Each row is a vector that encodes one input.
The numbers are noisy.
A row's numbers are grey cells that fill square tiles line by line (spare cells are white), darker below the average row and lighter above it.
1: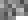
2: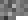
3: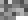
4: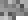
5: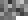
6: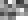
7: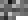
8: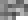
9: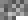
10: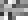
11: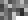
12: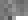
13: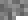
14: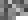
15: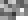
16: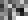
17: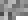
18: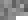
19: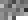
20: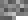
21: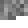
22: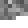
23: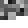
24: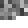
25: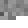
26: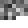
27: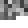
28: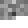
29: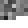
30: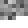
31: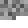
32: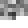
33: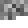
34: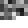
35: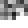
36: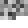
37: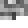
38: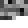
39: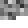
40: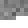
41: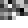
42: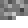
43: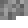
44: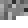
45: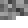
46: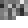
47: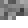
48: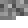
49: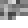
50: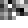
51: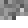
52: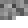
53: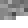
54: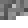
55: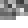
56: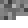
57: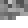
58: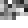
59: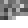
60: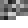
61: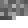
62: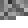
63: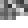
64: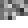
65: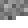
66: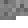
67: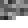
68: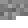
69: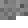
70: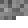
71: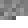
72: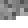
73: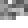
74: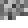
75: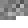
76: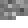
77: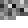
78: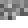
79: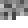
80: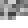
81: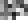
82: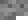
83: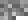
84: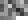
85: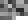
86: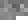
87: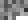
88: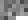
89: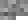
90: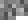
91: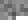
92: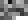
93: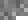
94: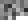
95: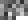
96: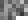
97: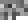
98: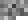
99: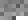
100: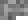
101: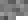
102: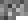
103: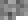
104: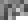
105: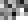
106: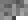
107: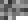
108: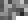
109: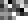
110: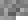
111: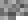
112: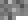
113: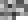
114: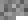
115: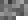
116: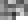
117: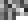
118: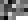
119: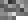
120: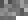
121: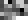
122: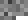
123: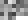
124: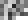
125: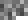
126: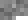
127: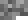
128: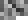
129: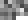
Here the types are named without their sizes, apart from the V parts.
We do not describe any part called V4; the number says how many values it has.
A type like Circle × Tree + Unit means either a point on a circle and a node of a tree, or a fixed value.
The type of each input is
(Bool × Bool × Bool + Unit) × Label + Line × V4.
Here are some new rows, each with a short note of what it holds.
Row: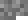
a label and three true/false values
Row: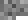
a point on a line and a value of V4
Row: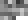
a label
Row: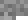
a point on a line and a value of V4
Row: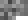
a label and three true/false values
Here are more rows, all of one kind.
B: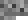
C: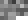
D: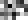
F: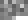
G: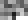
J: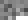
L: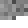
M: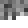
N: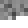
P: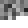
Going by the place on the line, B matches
G, N and P.
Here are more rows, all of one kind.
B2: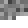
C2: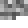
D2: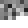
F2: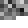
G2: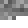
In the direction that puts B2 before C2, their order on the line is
B2, D2, F2, G2, C2.
